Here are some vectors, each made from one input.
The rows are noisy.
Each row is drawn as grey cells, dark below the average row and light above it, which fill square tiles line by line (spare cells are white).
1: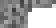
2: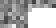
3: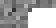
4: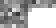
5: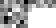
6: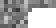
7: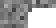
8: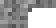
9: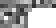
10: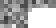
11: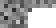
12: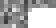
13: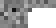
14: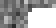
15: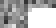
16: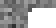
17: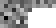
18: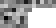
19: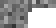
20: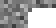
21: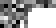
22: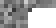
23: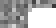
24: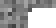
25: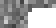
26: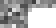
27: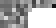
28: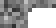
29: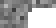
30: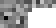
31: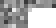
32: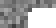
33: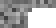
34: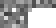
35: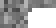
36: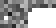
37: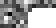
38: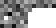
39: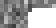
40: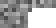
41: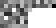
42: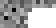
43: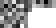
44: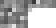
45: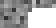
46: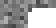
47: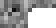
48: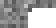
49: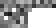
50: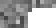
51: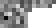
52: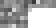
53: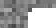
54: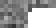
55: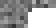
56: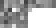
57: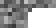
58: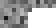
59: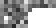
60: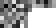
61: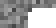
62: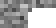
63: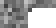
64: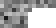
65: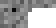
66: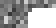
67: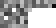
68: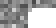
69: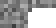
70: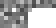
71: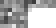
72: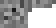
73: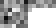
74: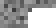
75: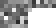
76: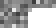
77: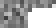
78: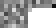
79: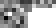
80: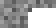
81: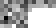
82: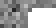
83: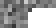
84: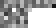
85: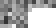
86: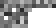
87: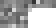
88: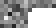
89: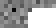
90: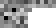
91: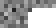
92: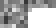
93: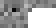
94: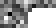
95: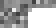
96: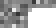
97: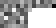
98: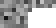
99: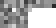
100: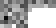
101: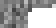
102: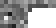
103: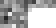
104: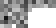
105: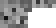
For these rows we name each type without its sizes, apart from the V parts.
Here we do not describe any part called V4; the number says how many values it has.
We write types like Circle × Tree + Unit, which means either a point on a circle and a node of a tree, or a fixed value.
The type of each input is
List(Bool × V4).
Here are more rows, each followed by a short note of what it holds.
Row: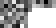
the empty list
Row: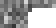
a list of two items
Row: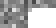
a list of one item
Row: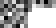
the empty list
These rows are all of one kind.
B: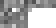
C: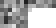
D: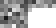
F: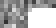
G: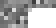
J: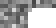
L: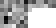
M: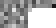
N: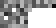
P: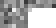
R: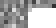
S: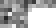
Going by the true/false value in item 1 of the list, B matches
D and J.
